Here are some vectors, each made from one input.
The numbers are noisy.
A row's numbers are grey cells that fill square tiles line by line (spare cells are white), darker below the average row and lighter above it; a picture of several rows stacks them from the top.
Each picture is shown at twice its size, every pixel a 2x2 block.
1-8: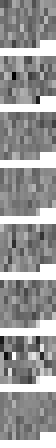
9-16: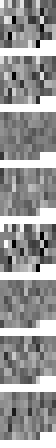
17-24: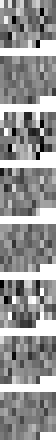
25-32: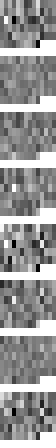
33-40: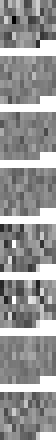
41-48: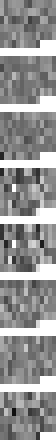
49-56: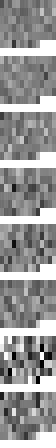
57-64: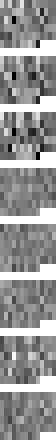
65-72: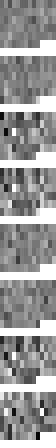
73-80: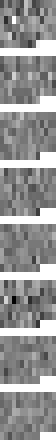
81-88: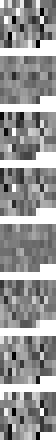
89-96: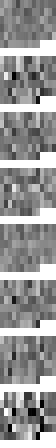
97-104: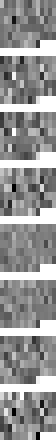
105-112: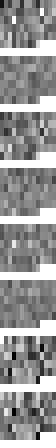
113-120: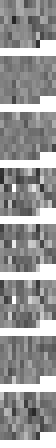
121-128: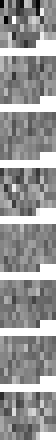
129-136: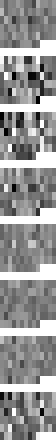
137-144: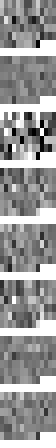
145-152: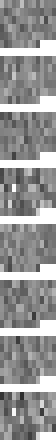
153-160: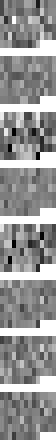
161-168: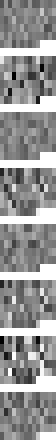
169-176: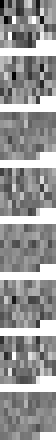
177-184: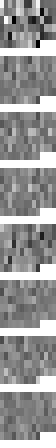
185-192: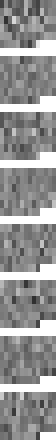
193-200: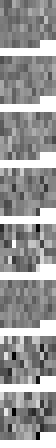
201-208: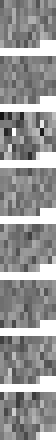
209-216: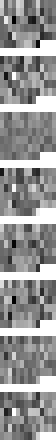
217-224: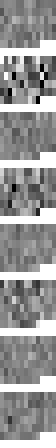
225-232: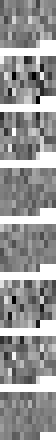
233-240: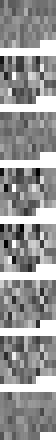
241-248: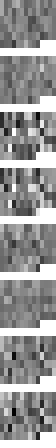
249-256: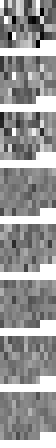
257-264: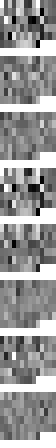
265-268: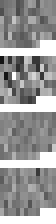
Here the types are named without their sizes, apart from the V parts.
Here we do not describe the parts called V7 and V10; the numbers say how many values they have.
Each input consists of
a true/false value and a value of V7, together with either a node of a tree, or a value of V10.
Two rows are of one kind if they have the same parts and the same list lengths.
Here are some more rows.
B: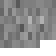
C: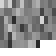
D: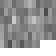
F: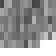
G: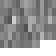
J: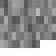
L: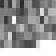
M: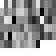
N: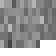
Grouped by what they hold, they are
B, C, D, F, G, M, N
J, L

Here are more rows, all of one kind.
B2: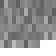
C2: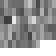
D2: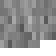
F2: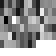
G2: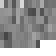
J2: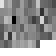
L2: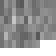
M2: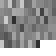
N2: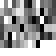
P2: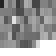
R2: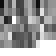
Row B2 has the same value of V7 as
M2, P2 and R2.
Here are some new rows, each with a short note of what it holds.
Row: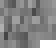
a node of a tree, a true/false value and a value of V7
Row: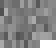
a node of a tree, a true/false value and a value of V7
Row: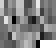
a true/false value, a value of V7 and a value of V10
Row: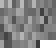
a node of a tree, a true/false value and a value of V7
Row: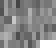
a node of a tree, a true/false value and a value of V7
